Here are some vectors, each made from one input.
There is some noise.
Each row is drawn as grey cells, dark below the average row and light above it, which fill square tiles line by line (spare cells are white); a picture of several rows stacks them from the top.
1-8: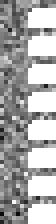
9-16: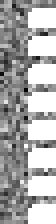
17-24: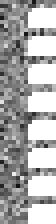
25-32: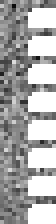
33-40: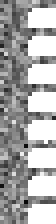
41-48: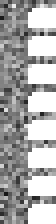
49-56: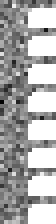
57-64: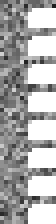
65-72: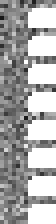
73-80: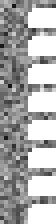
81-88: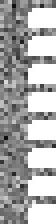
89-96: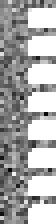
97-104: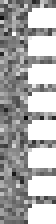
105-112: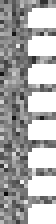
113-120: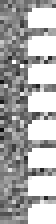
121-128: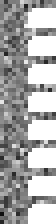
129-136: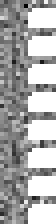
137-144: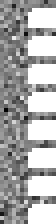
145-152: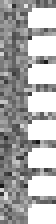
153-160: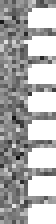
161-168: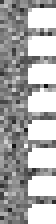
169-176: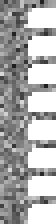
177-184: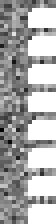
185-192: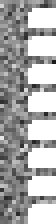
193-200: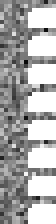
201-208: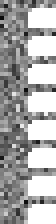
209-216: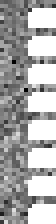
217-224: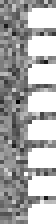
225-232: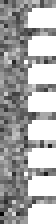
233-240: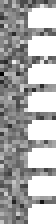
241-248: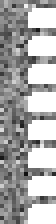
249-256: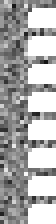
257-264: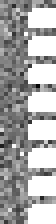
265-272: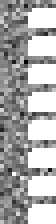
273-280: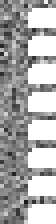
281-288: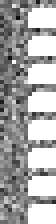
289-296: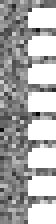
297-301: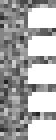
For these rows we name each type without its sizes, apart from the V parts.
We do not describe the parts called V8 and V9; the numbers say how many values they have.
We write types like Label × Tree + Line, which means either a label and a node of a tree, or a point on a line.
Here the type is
((Circle + Unit) × V9 + Label × Line) × V8.
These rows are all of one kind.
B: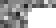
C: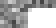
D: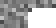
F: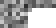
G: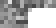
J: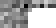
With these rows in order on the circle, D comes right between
B and G.
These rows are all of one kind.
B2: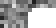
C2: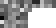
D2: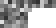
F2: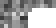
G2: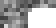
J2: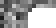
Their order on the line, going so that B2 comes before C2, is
F2, J2, B2, C2, G2, D2.
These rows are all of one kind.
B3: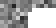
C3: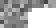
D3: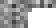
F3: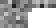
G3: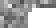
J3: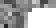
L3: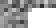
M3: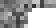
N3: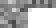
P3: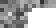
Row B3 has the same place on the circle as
C3, D3, F3 and G3.
